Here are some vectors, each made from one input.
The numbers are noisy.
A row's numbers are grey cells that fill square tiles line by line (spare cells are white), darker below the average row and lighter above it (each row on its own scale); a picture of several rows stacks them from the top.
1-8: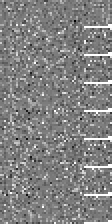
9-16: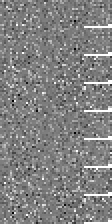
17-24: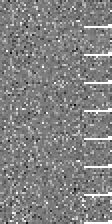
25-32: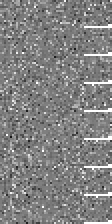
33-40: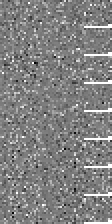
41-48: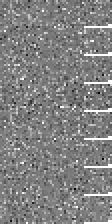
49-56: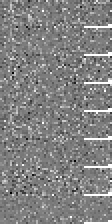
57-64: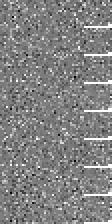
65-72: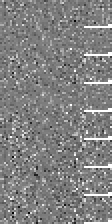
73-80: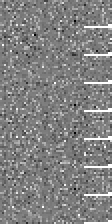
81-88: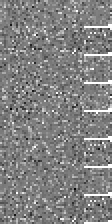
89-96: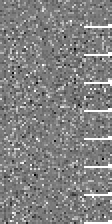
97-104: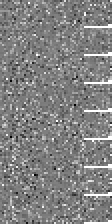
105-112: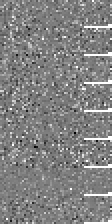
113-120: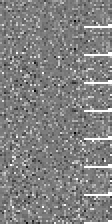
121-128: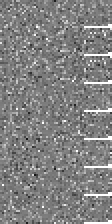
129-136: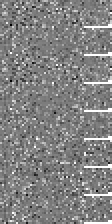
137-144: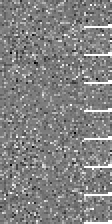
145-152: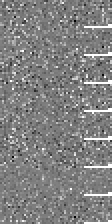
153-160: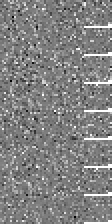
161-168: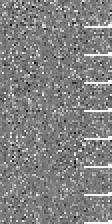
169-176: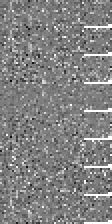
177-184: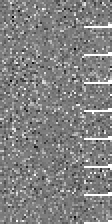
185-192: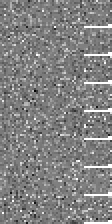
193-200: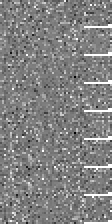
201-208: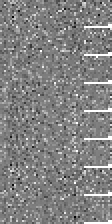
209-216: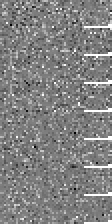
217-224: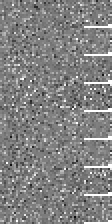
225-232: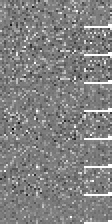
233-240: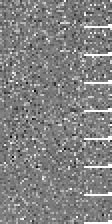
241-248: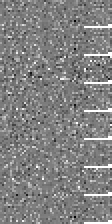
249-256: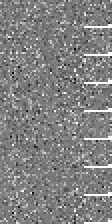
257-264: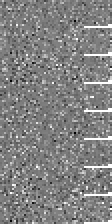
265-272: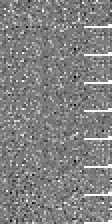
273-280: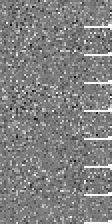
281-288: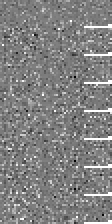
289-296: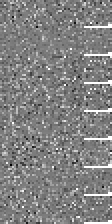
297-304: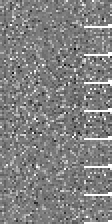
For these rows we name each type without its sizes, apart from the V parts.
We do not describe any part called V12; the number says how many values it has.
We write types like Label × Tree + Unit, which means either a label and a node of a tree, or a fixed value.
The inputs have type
Circle × V12 + Line.
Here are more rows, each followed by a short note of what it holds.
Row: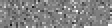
a point on a line
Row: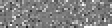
a point on a circle and a value of V12
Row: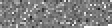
a point on a circle and a value of V12
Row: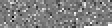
a point on a circle and a value of V12
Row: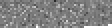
a point on a circle and a value of V12
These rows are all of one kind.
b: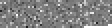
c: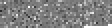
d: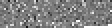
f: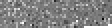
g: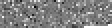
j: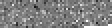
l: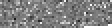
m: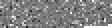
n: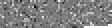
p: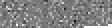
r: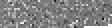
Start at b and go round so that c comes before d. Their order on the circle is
b, p, m, r, f, c, g, d, n, j, l.
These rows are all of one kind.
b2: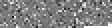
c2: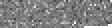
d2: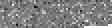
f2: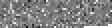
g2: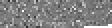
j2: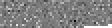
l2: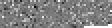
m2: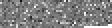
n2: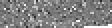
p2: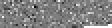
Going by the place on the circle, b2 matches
f2, j2, l2 and m2.
